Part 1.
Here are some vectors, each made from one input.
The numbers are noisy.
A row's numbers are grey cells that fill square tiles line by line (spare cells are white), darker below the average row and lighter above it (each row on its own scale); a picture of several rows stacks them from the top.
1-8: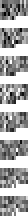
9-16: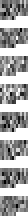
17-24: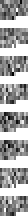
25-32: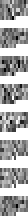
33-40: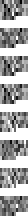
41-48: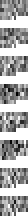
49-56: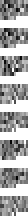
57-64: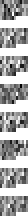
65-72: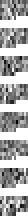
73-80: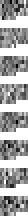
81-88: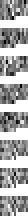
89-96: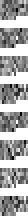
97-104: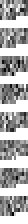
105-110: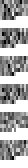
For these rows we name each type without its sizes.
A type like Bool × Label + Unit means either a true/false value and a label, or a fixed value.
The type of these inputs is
Circle.
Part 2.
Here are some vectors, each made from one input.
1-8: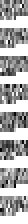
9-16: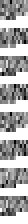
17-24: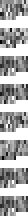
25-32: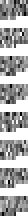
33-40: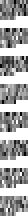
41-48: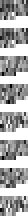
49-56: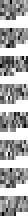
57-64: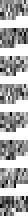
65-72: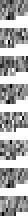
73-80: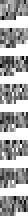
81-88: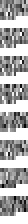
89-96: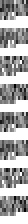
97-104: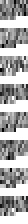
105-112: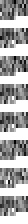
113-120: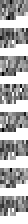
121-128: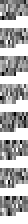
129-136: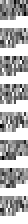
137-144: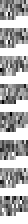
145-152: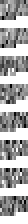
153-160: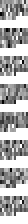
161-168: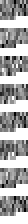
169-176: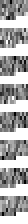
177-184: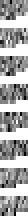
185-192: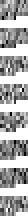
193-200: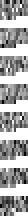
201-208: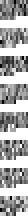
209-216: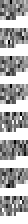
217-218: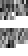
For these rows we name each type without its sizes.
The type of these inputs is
Label.
